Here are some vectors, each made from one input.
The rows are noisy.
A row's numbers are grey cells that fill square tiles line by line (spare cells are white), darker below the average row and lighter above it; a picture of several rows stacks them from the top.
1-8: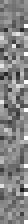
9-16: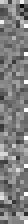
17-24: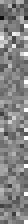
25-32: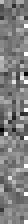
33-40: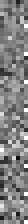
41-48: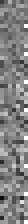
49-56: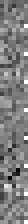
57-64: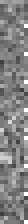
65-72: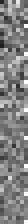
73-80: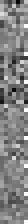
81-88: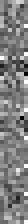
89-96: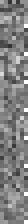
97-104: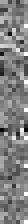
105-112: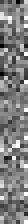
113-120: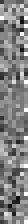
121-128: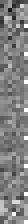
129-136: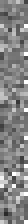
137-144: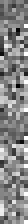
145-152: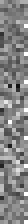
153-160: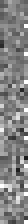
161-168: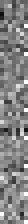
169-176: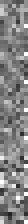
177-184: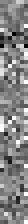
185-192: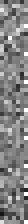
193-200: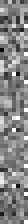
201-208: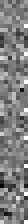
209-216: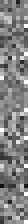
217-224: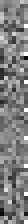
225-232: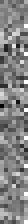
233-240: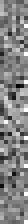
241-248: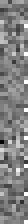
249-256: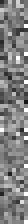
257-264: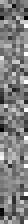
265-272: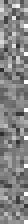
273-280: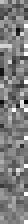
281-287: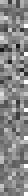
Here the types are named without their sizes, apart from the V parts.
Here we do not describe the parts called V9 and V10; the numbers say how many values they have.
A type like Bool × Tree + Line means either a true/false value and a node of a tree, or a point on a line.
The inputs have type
(Bool × Bool × Bool + V9) × V10 + List(Line).
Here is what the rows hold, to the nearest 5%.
About 80% of them hold a value of V10, together with either three true/false values, or a value of V9. The rest are lists of points on a line.
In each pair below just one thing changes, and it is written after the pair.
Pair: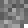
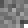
one of the three true/false values
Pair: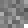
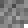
one of the three true/false values
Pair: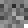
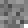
the value of V10
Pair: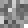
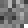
the value of V10
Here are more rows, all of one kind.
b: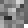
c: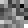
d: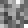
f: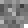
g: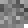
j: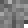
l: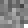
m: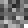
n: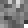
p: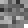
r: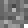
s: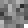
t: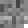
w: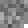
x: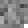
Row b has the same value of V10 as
c, l, m and r.
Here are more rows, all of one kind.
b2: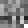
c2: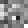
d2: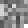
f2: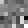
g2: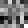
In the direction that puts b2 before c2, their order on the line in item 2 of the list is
g2, b2, d2, c2, f2.
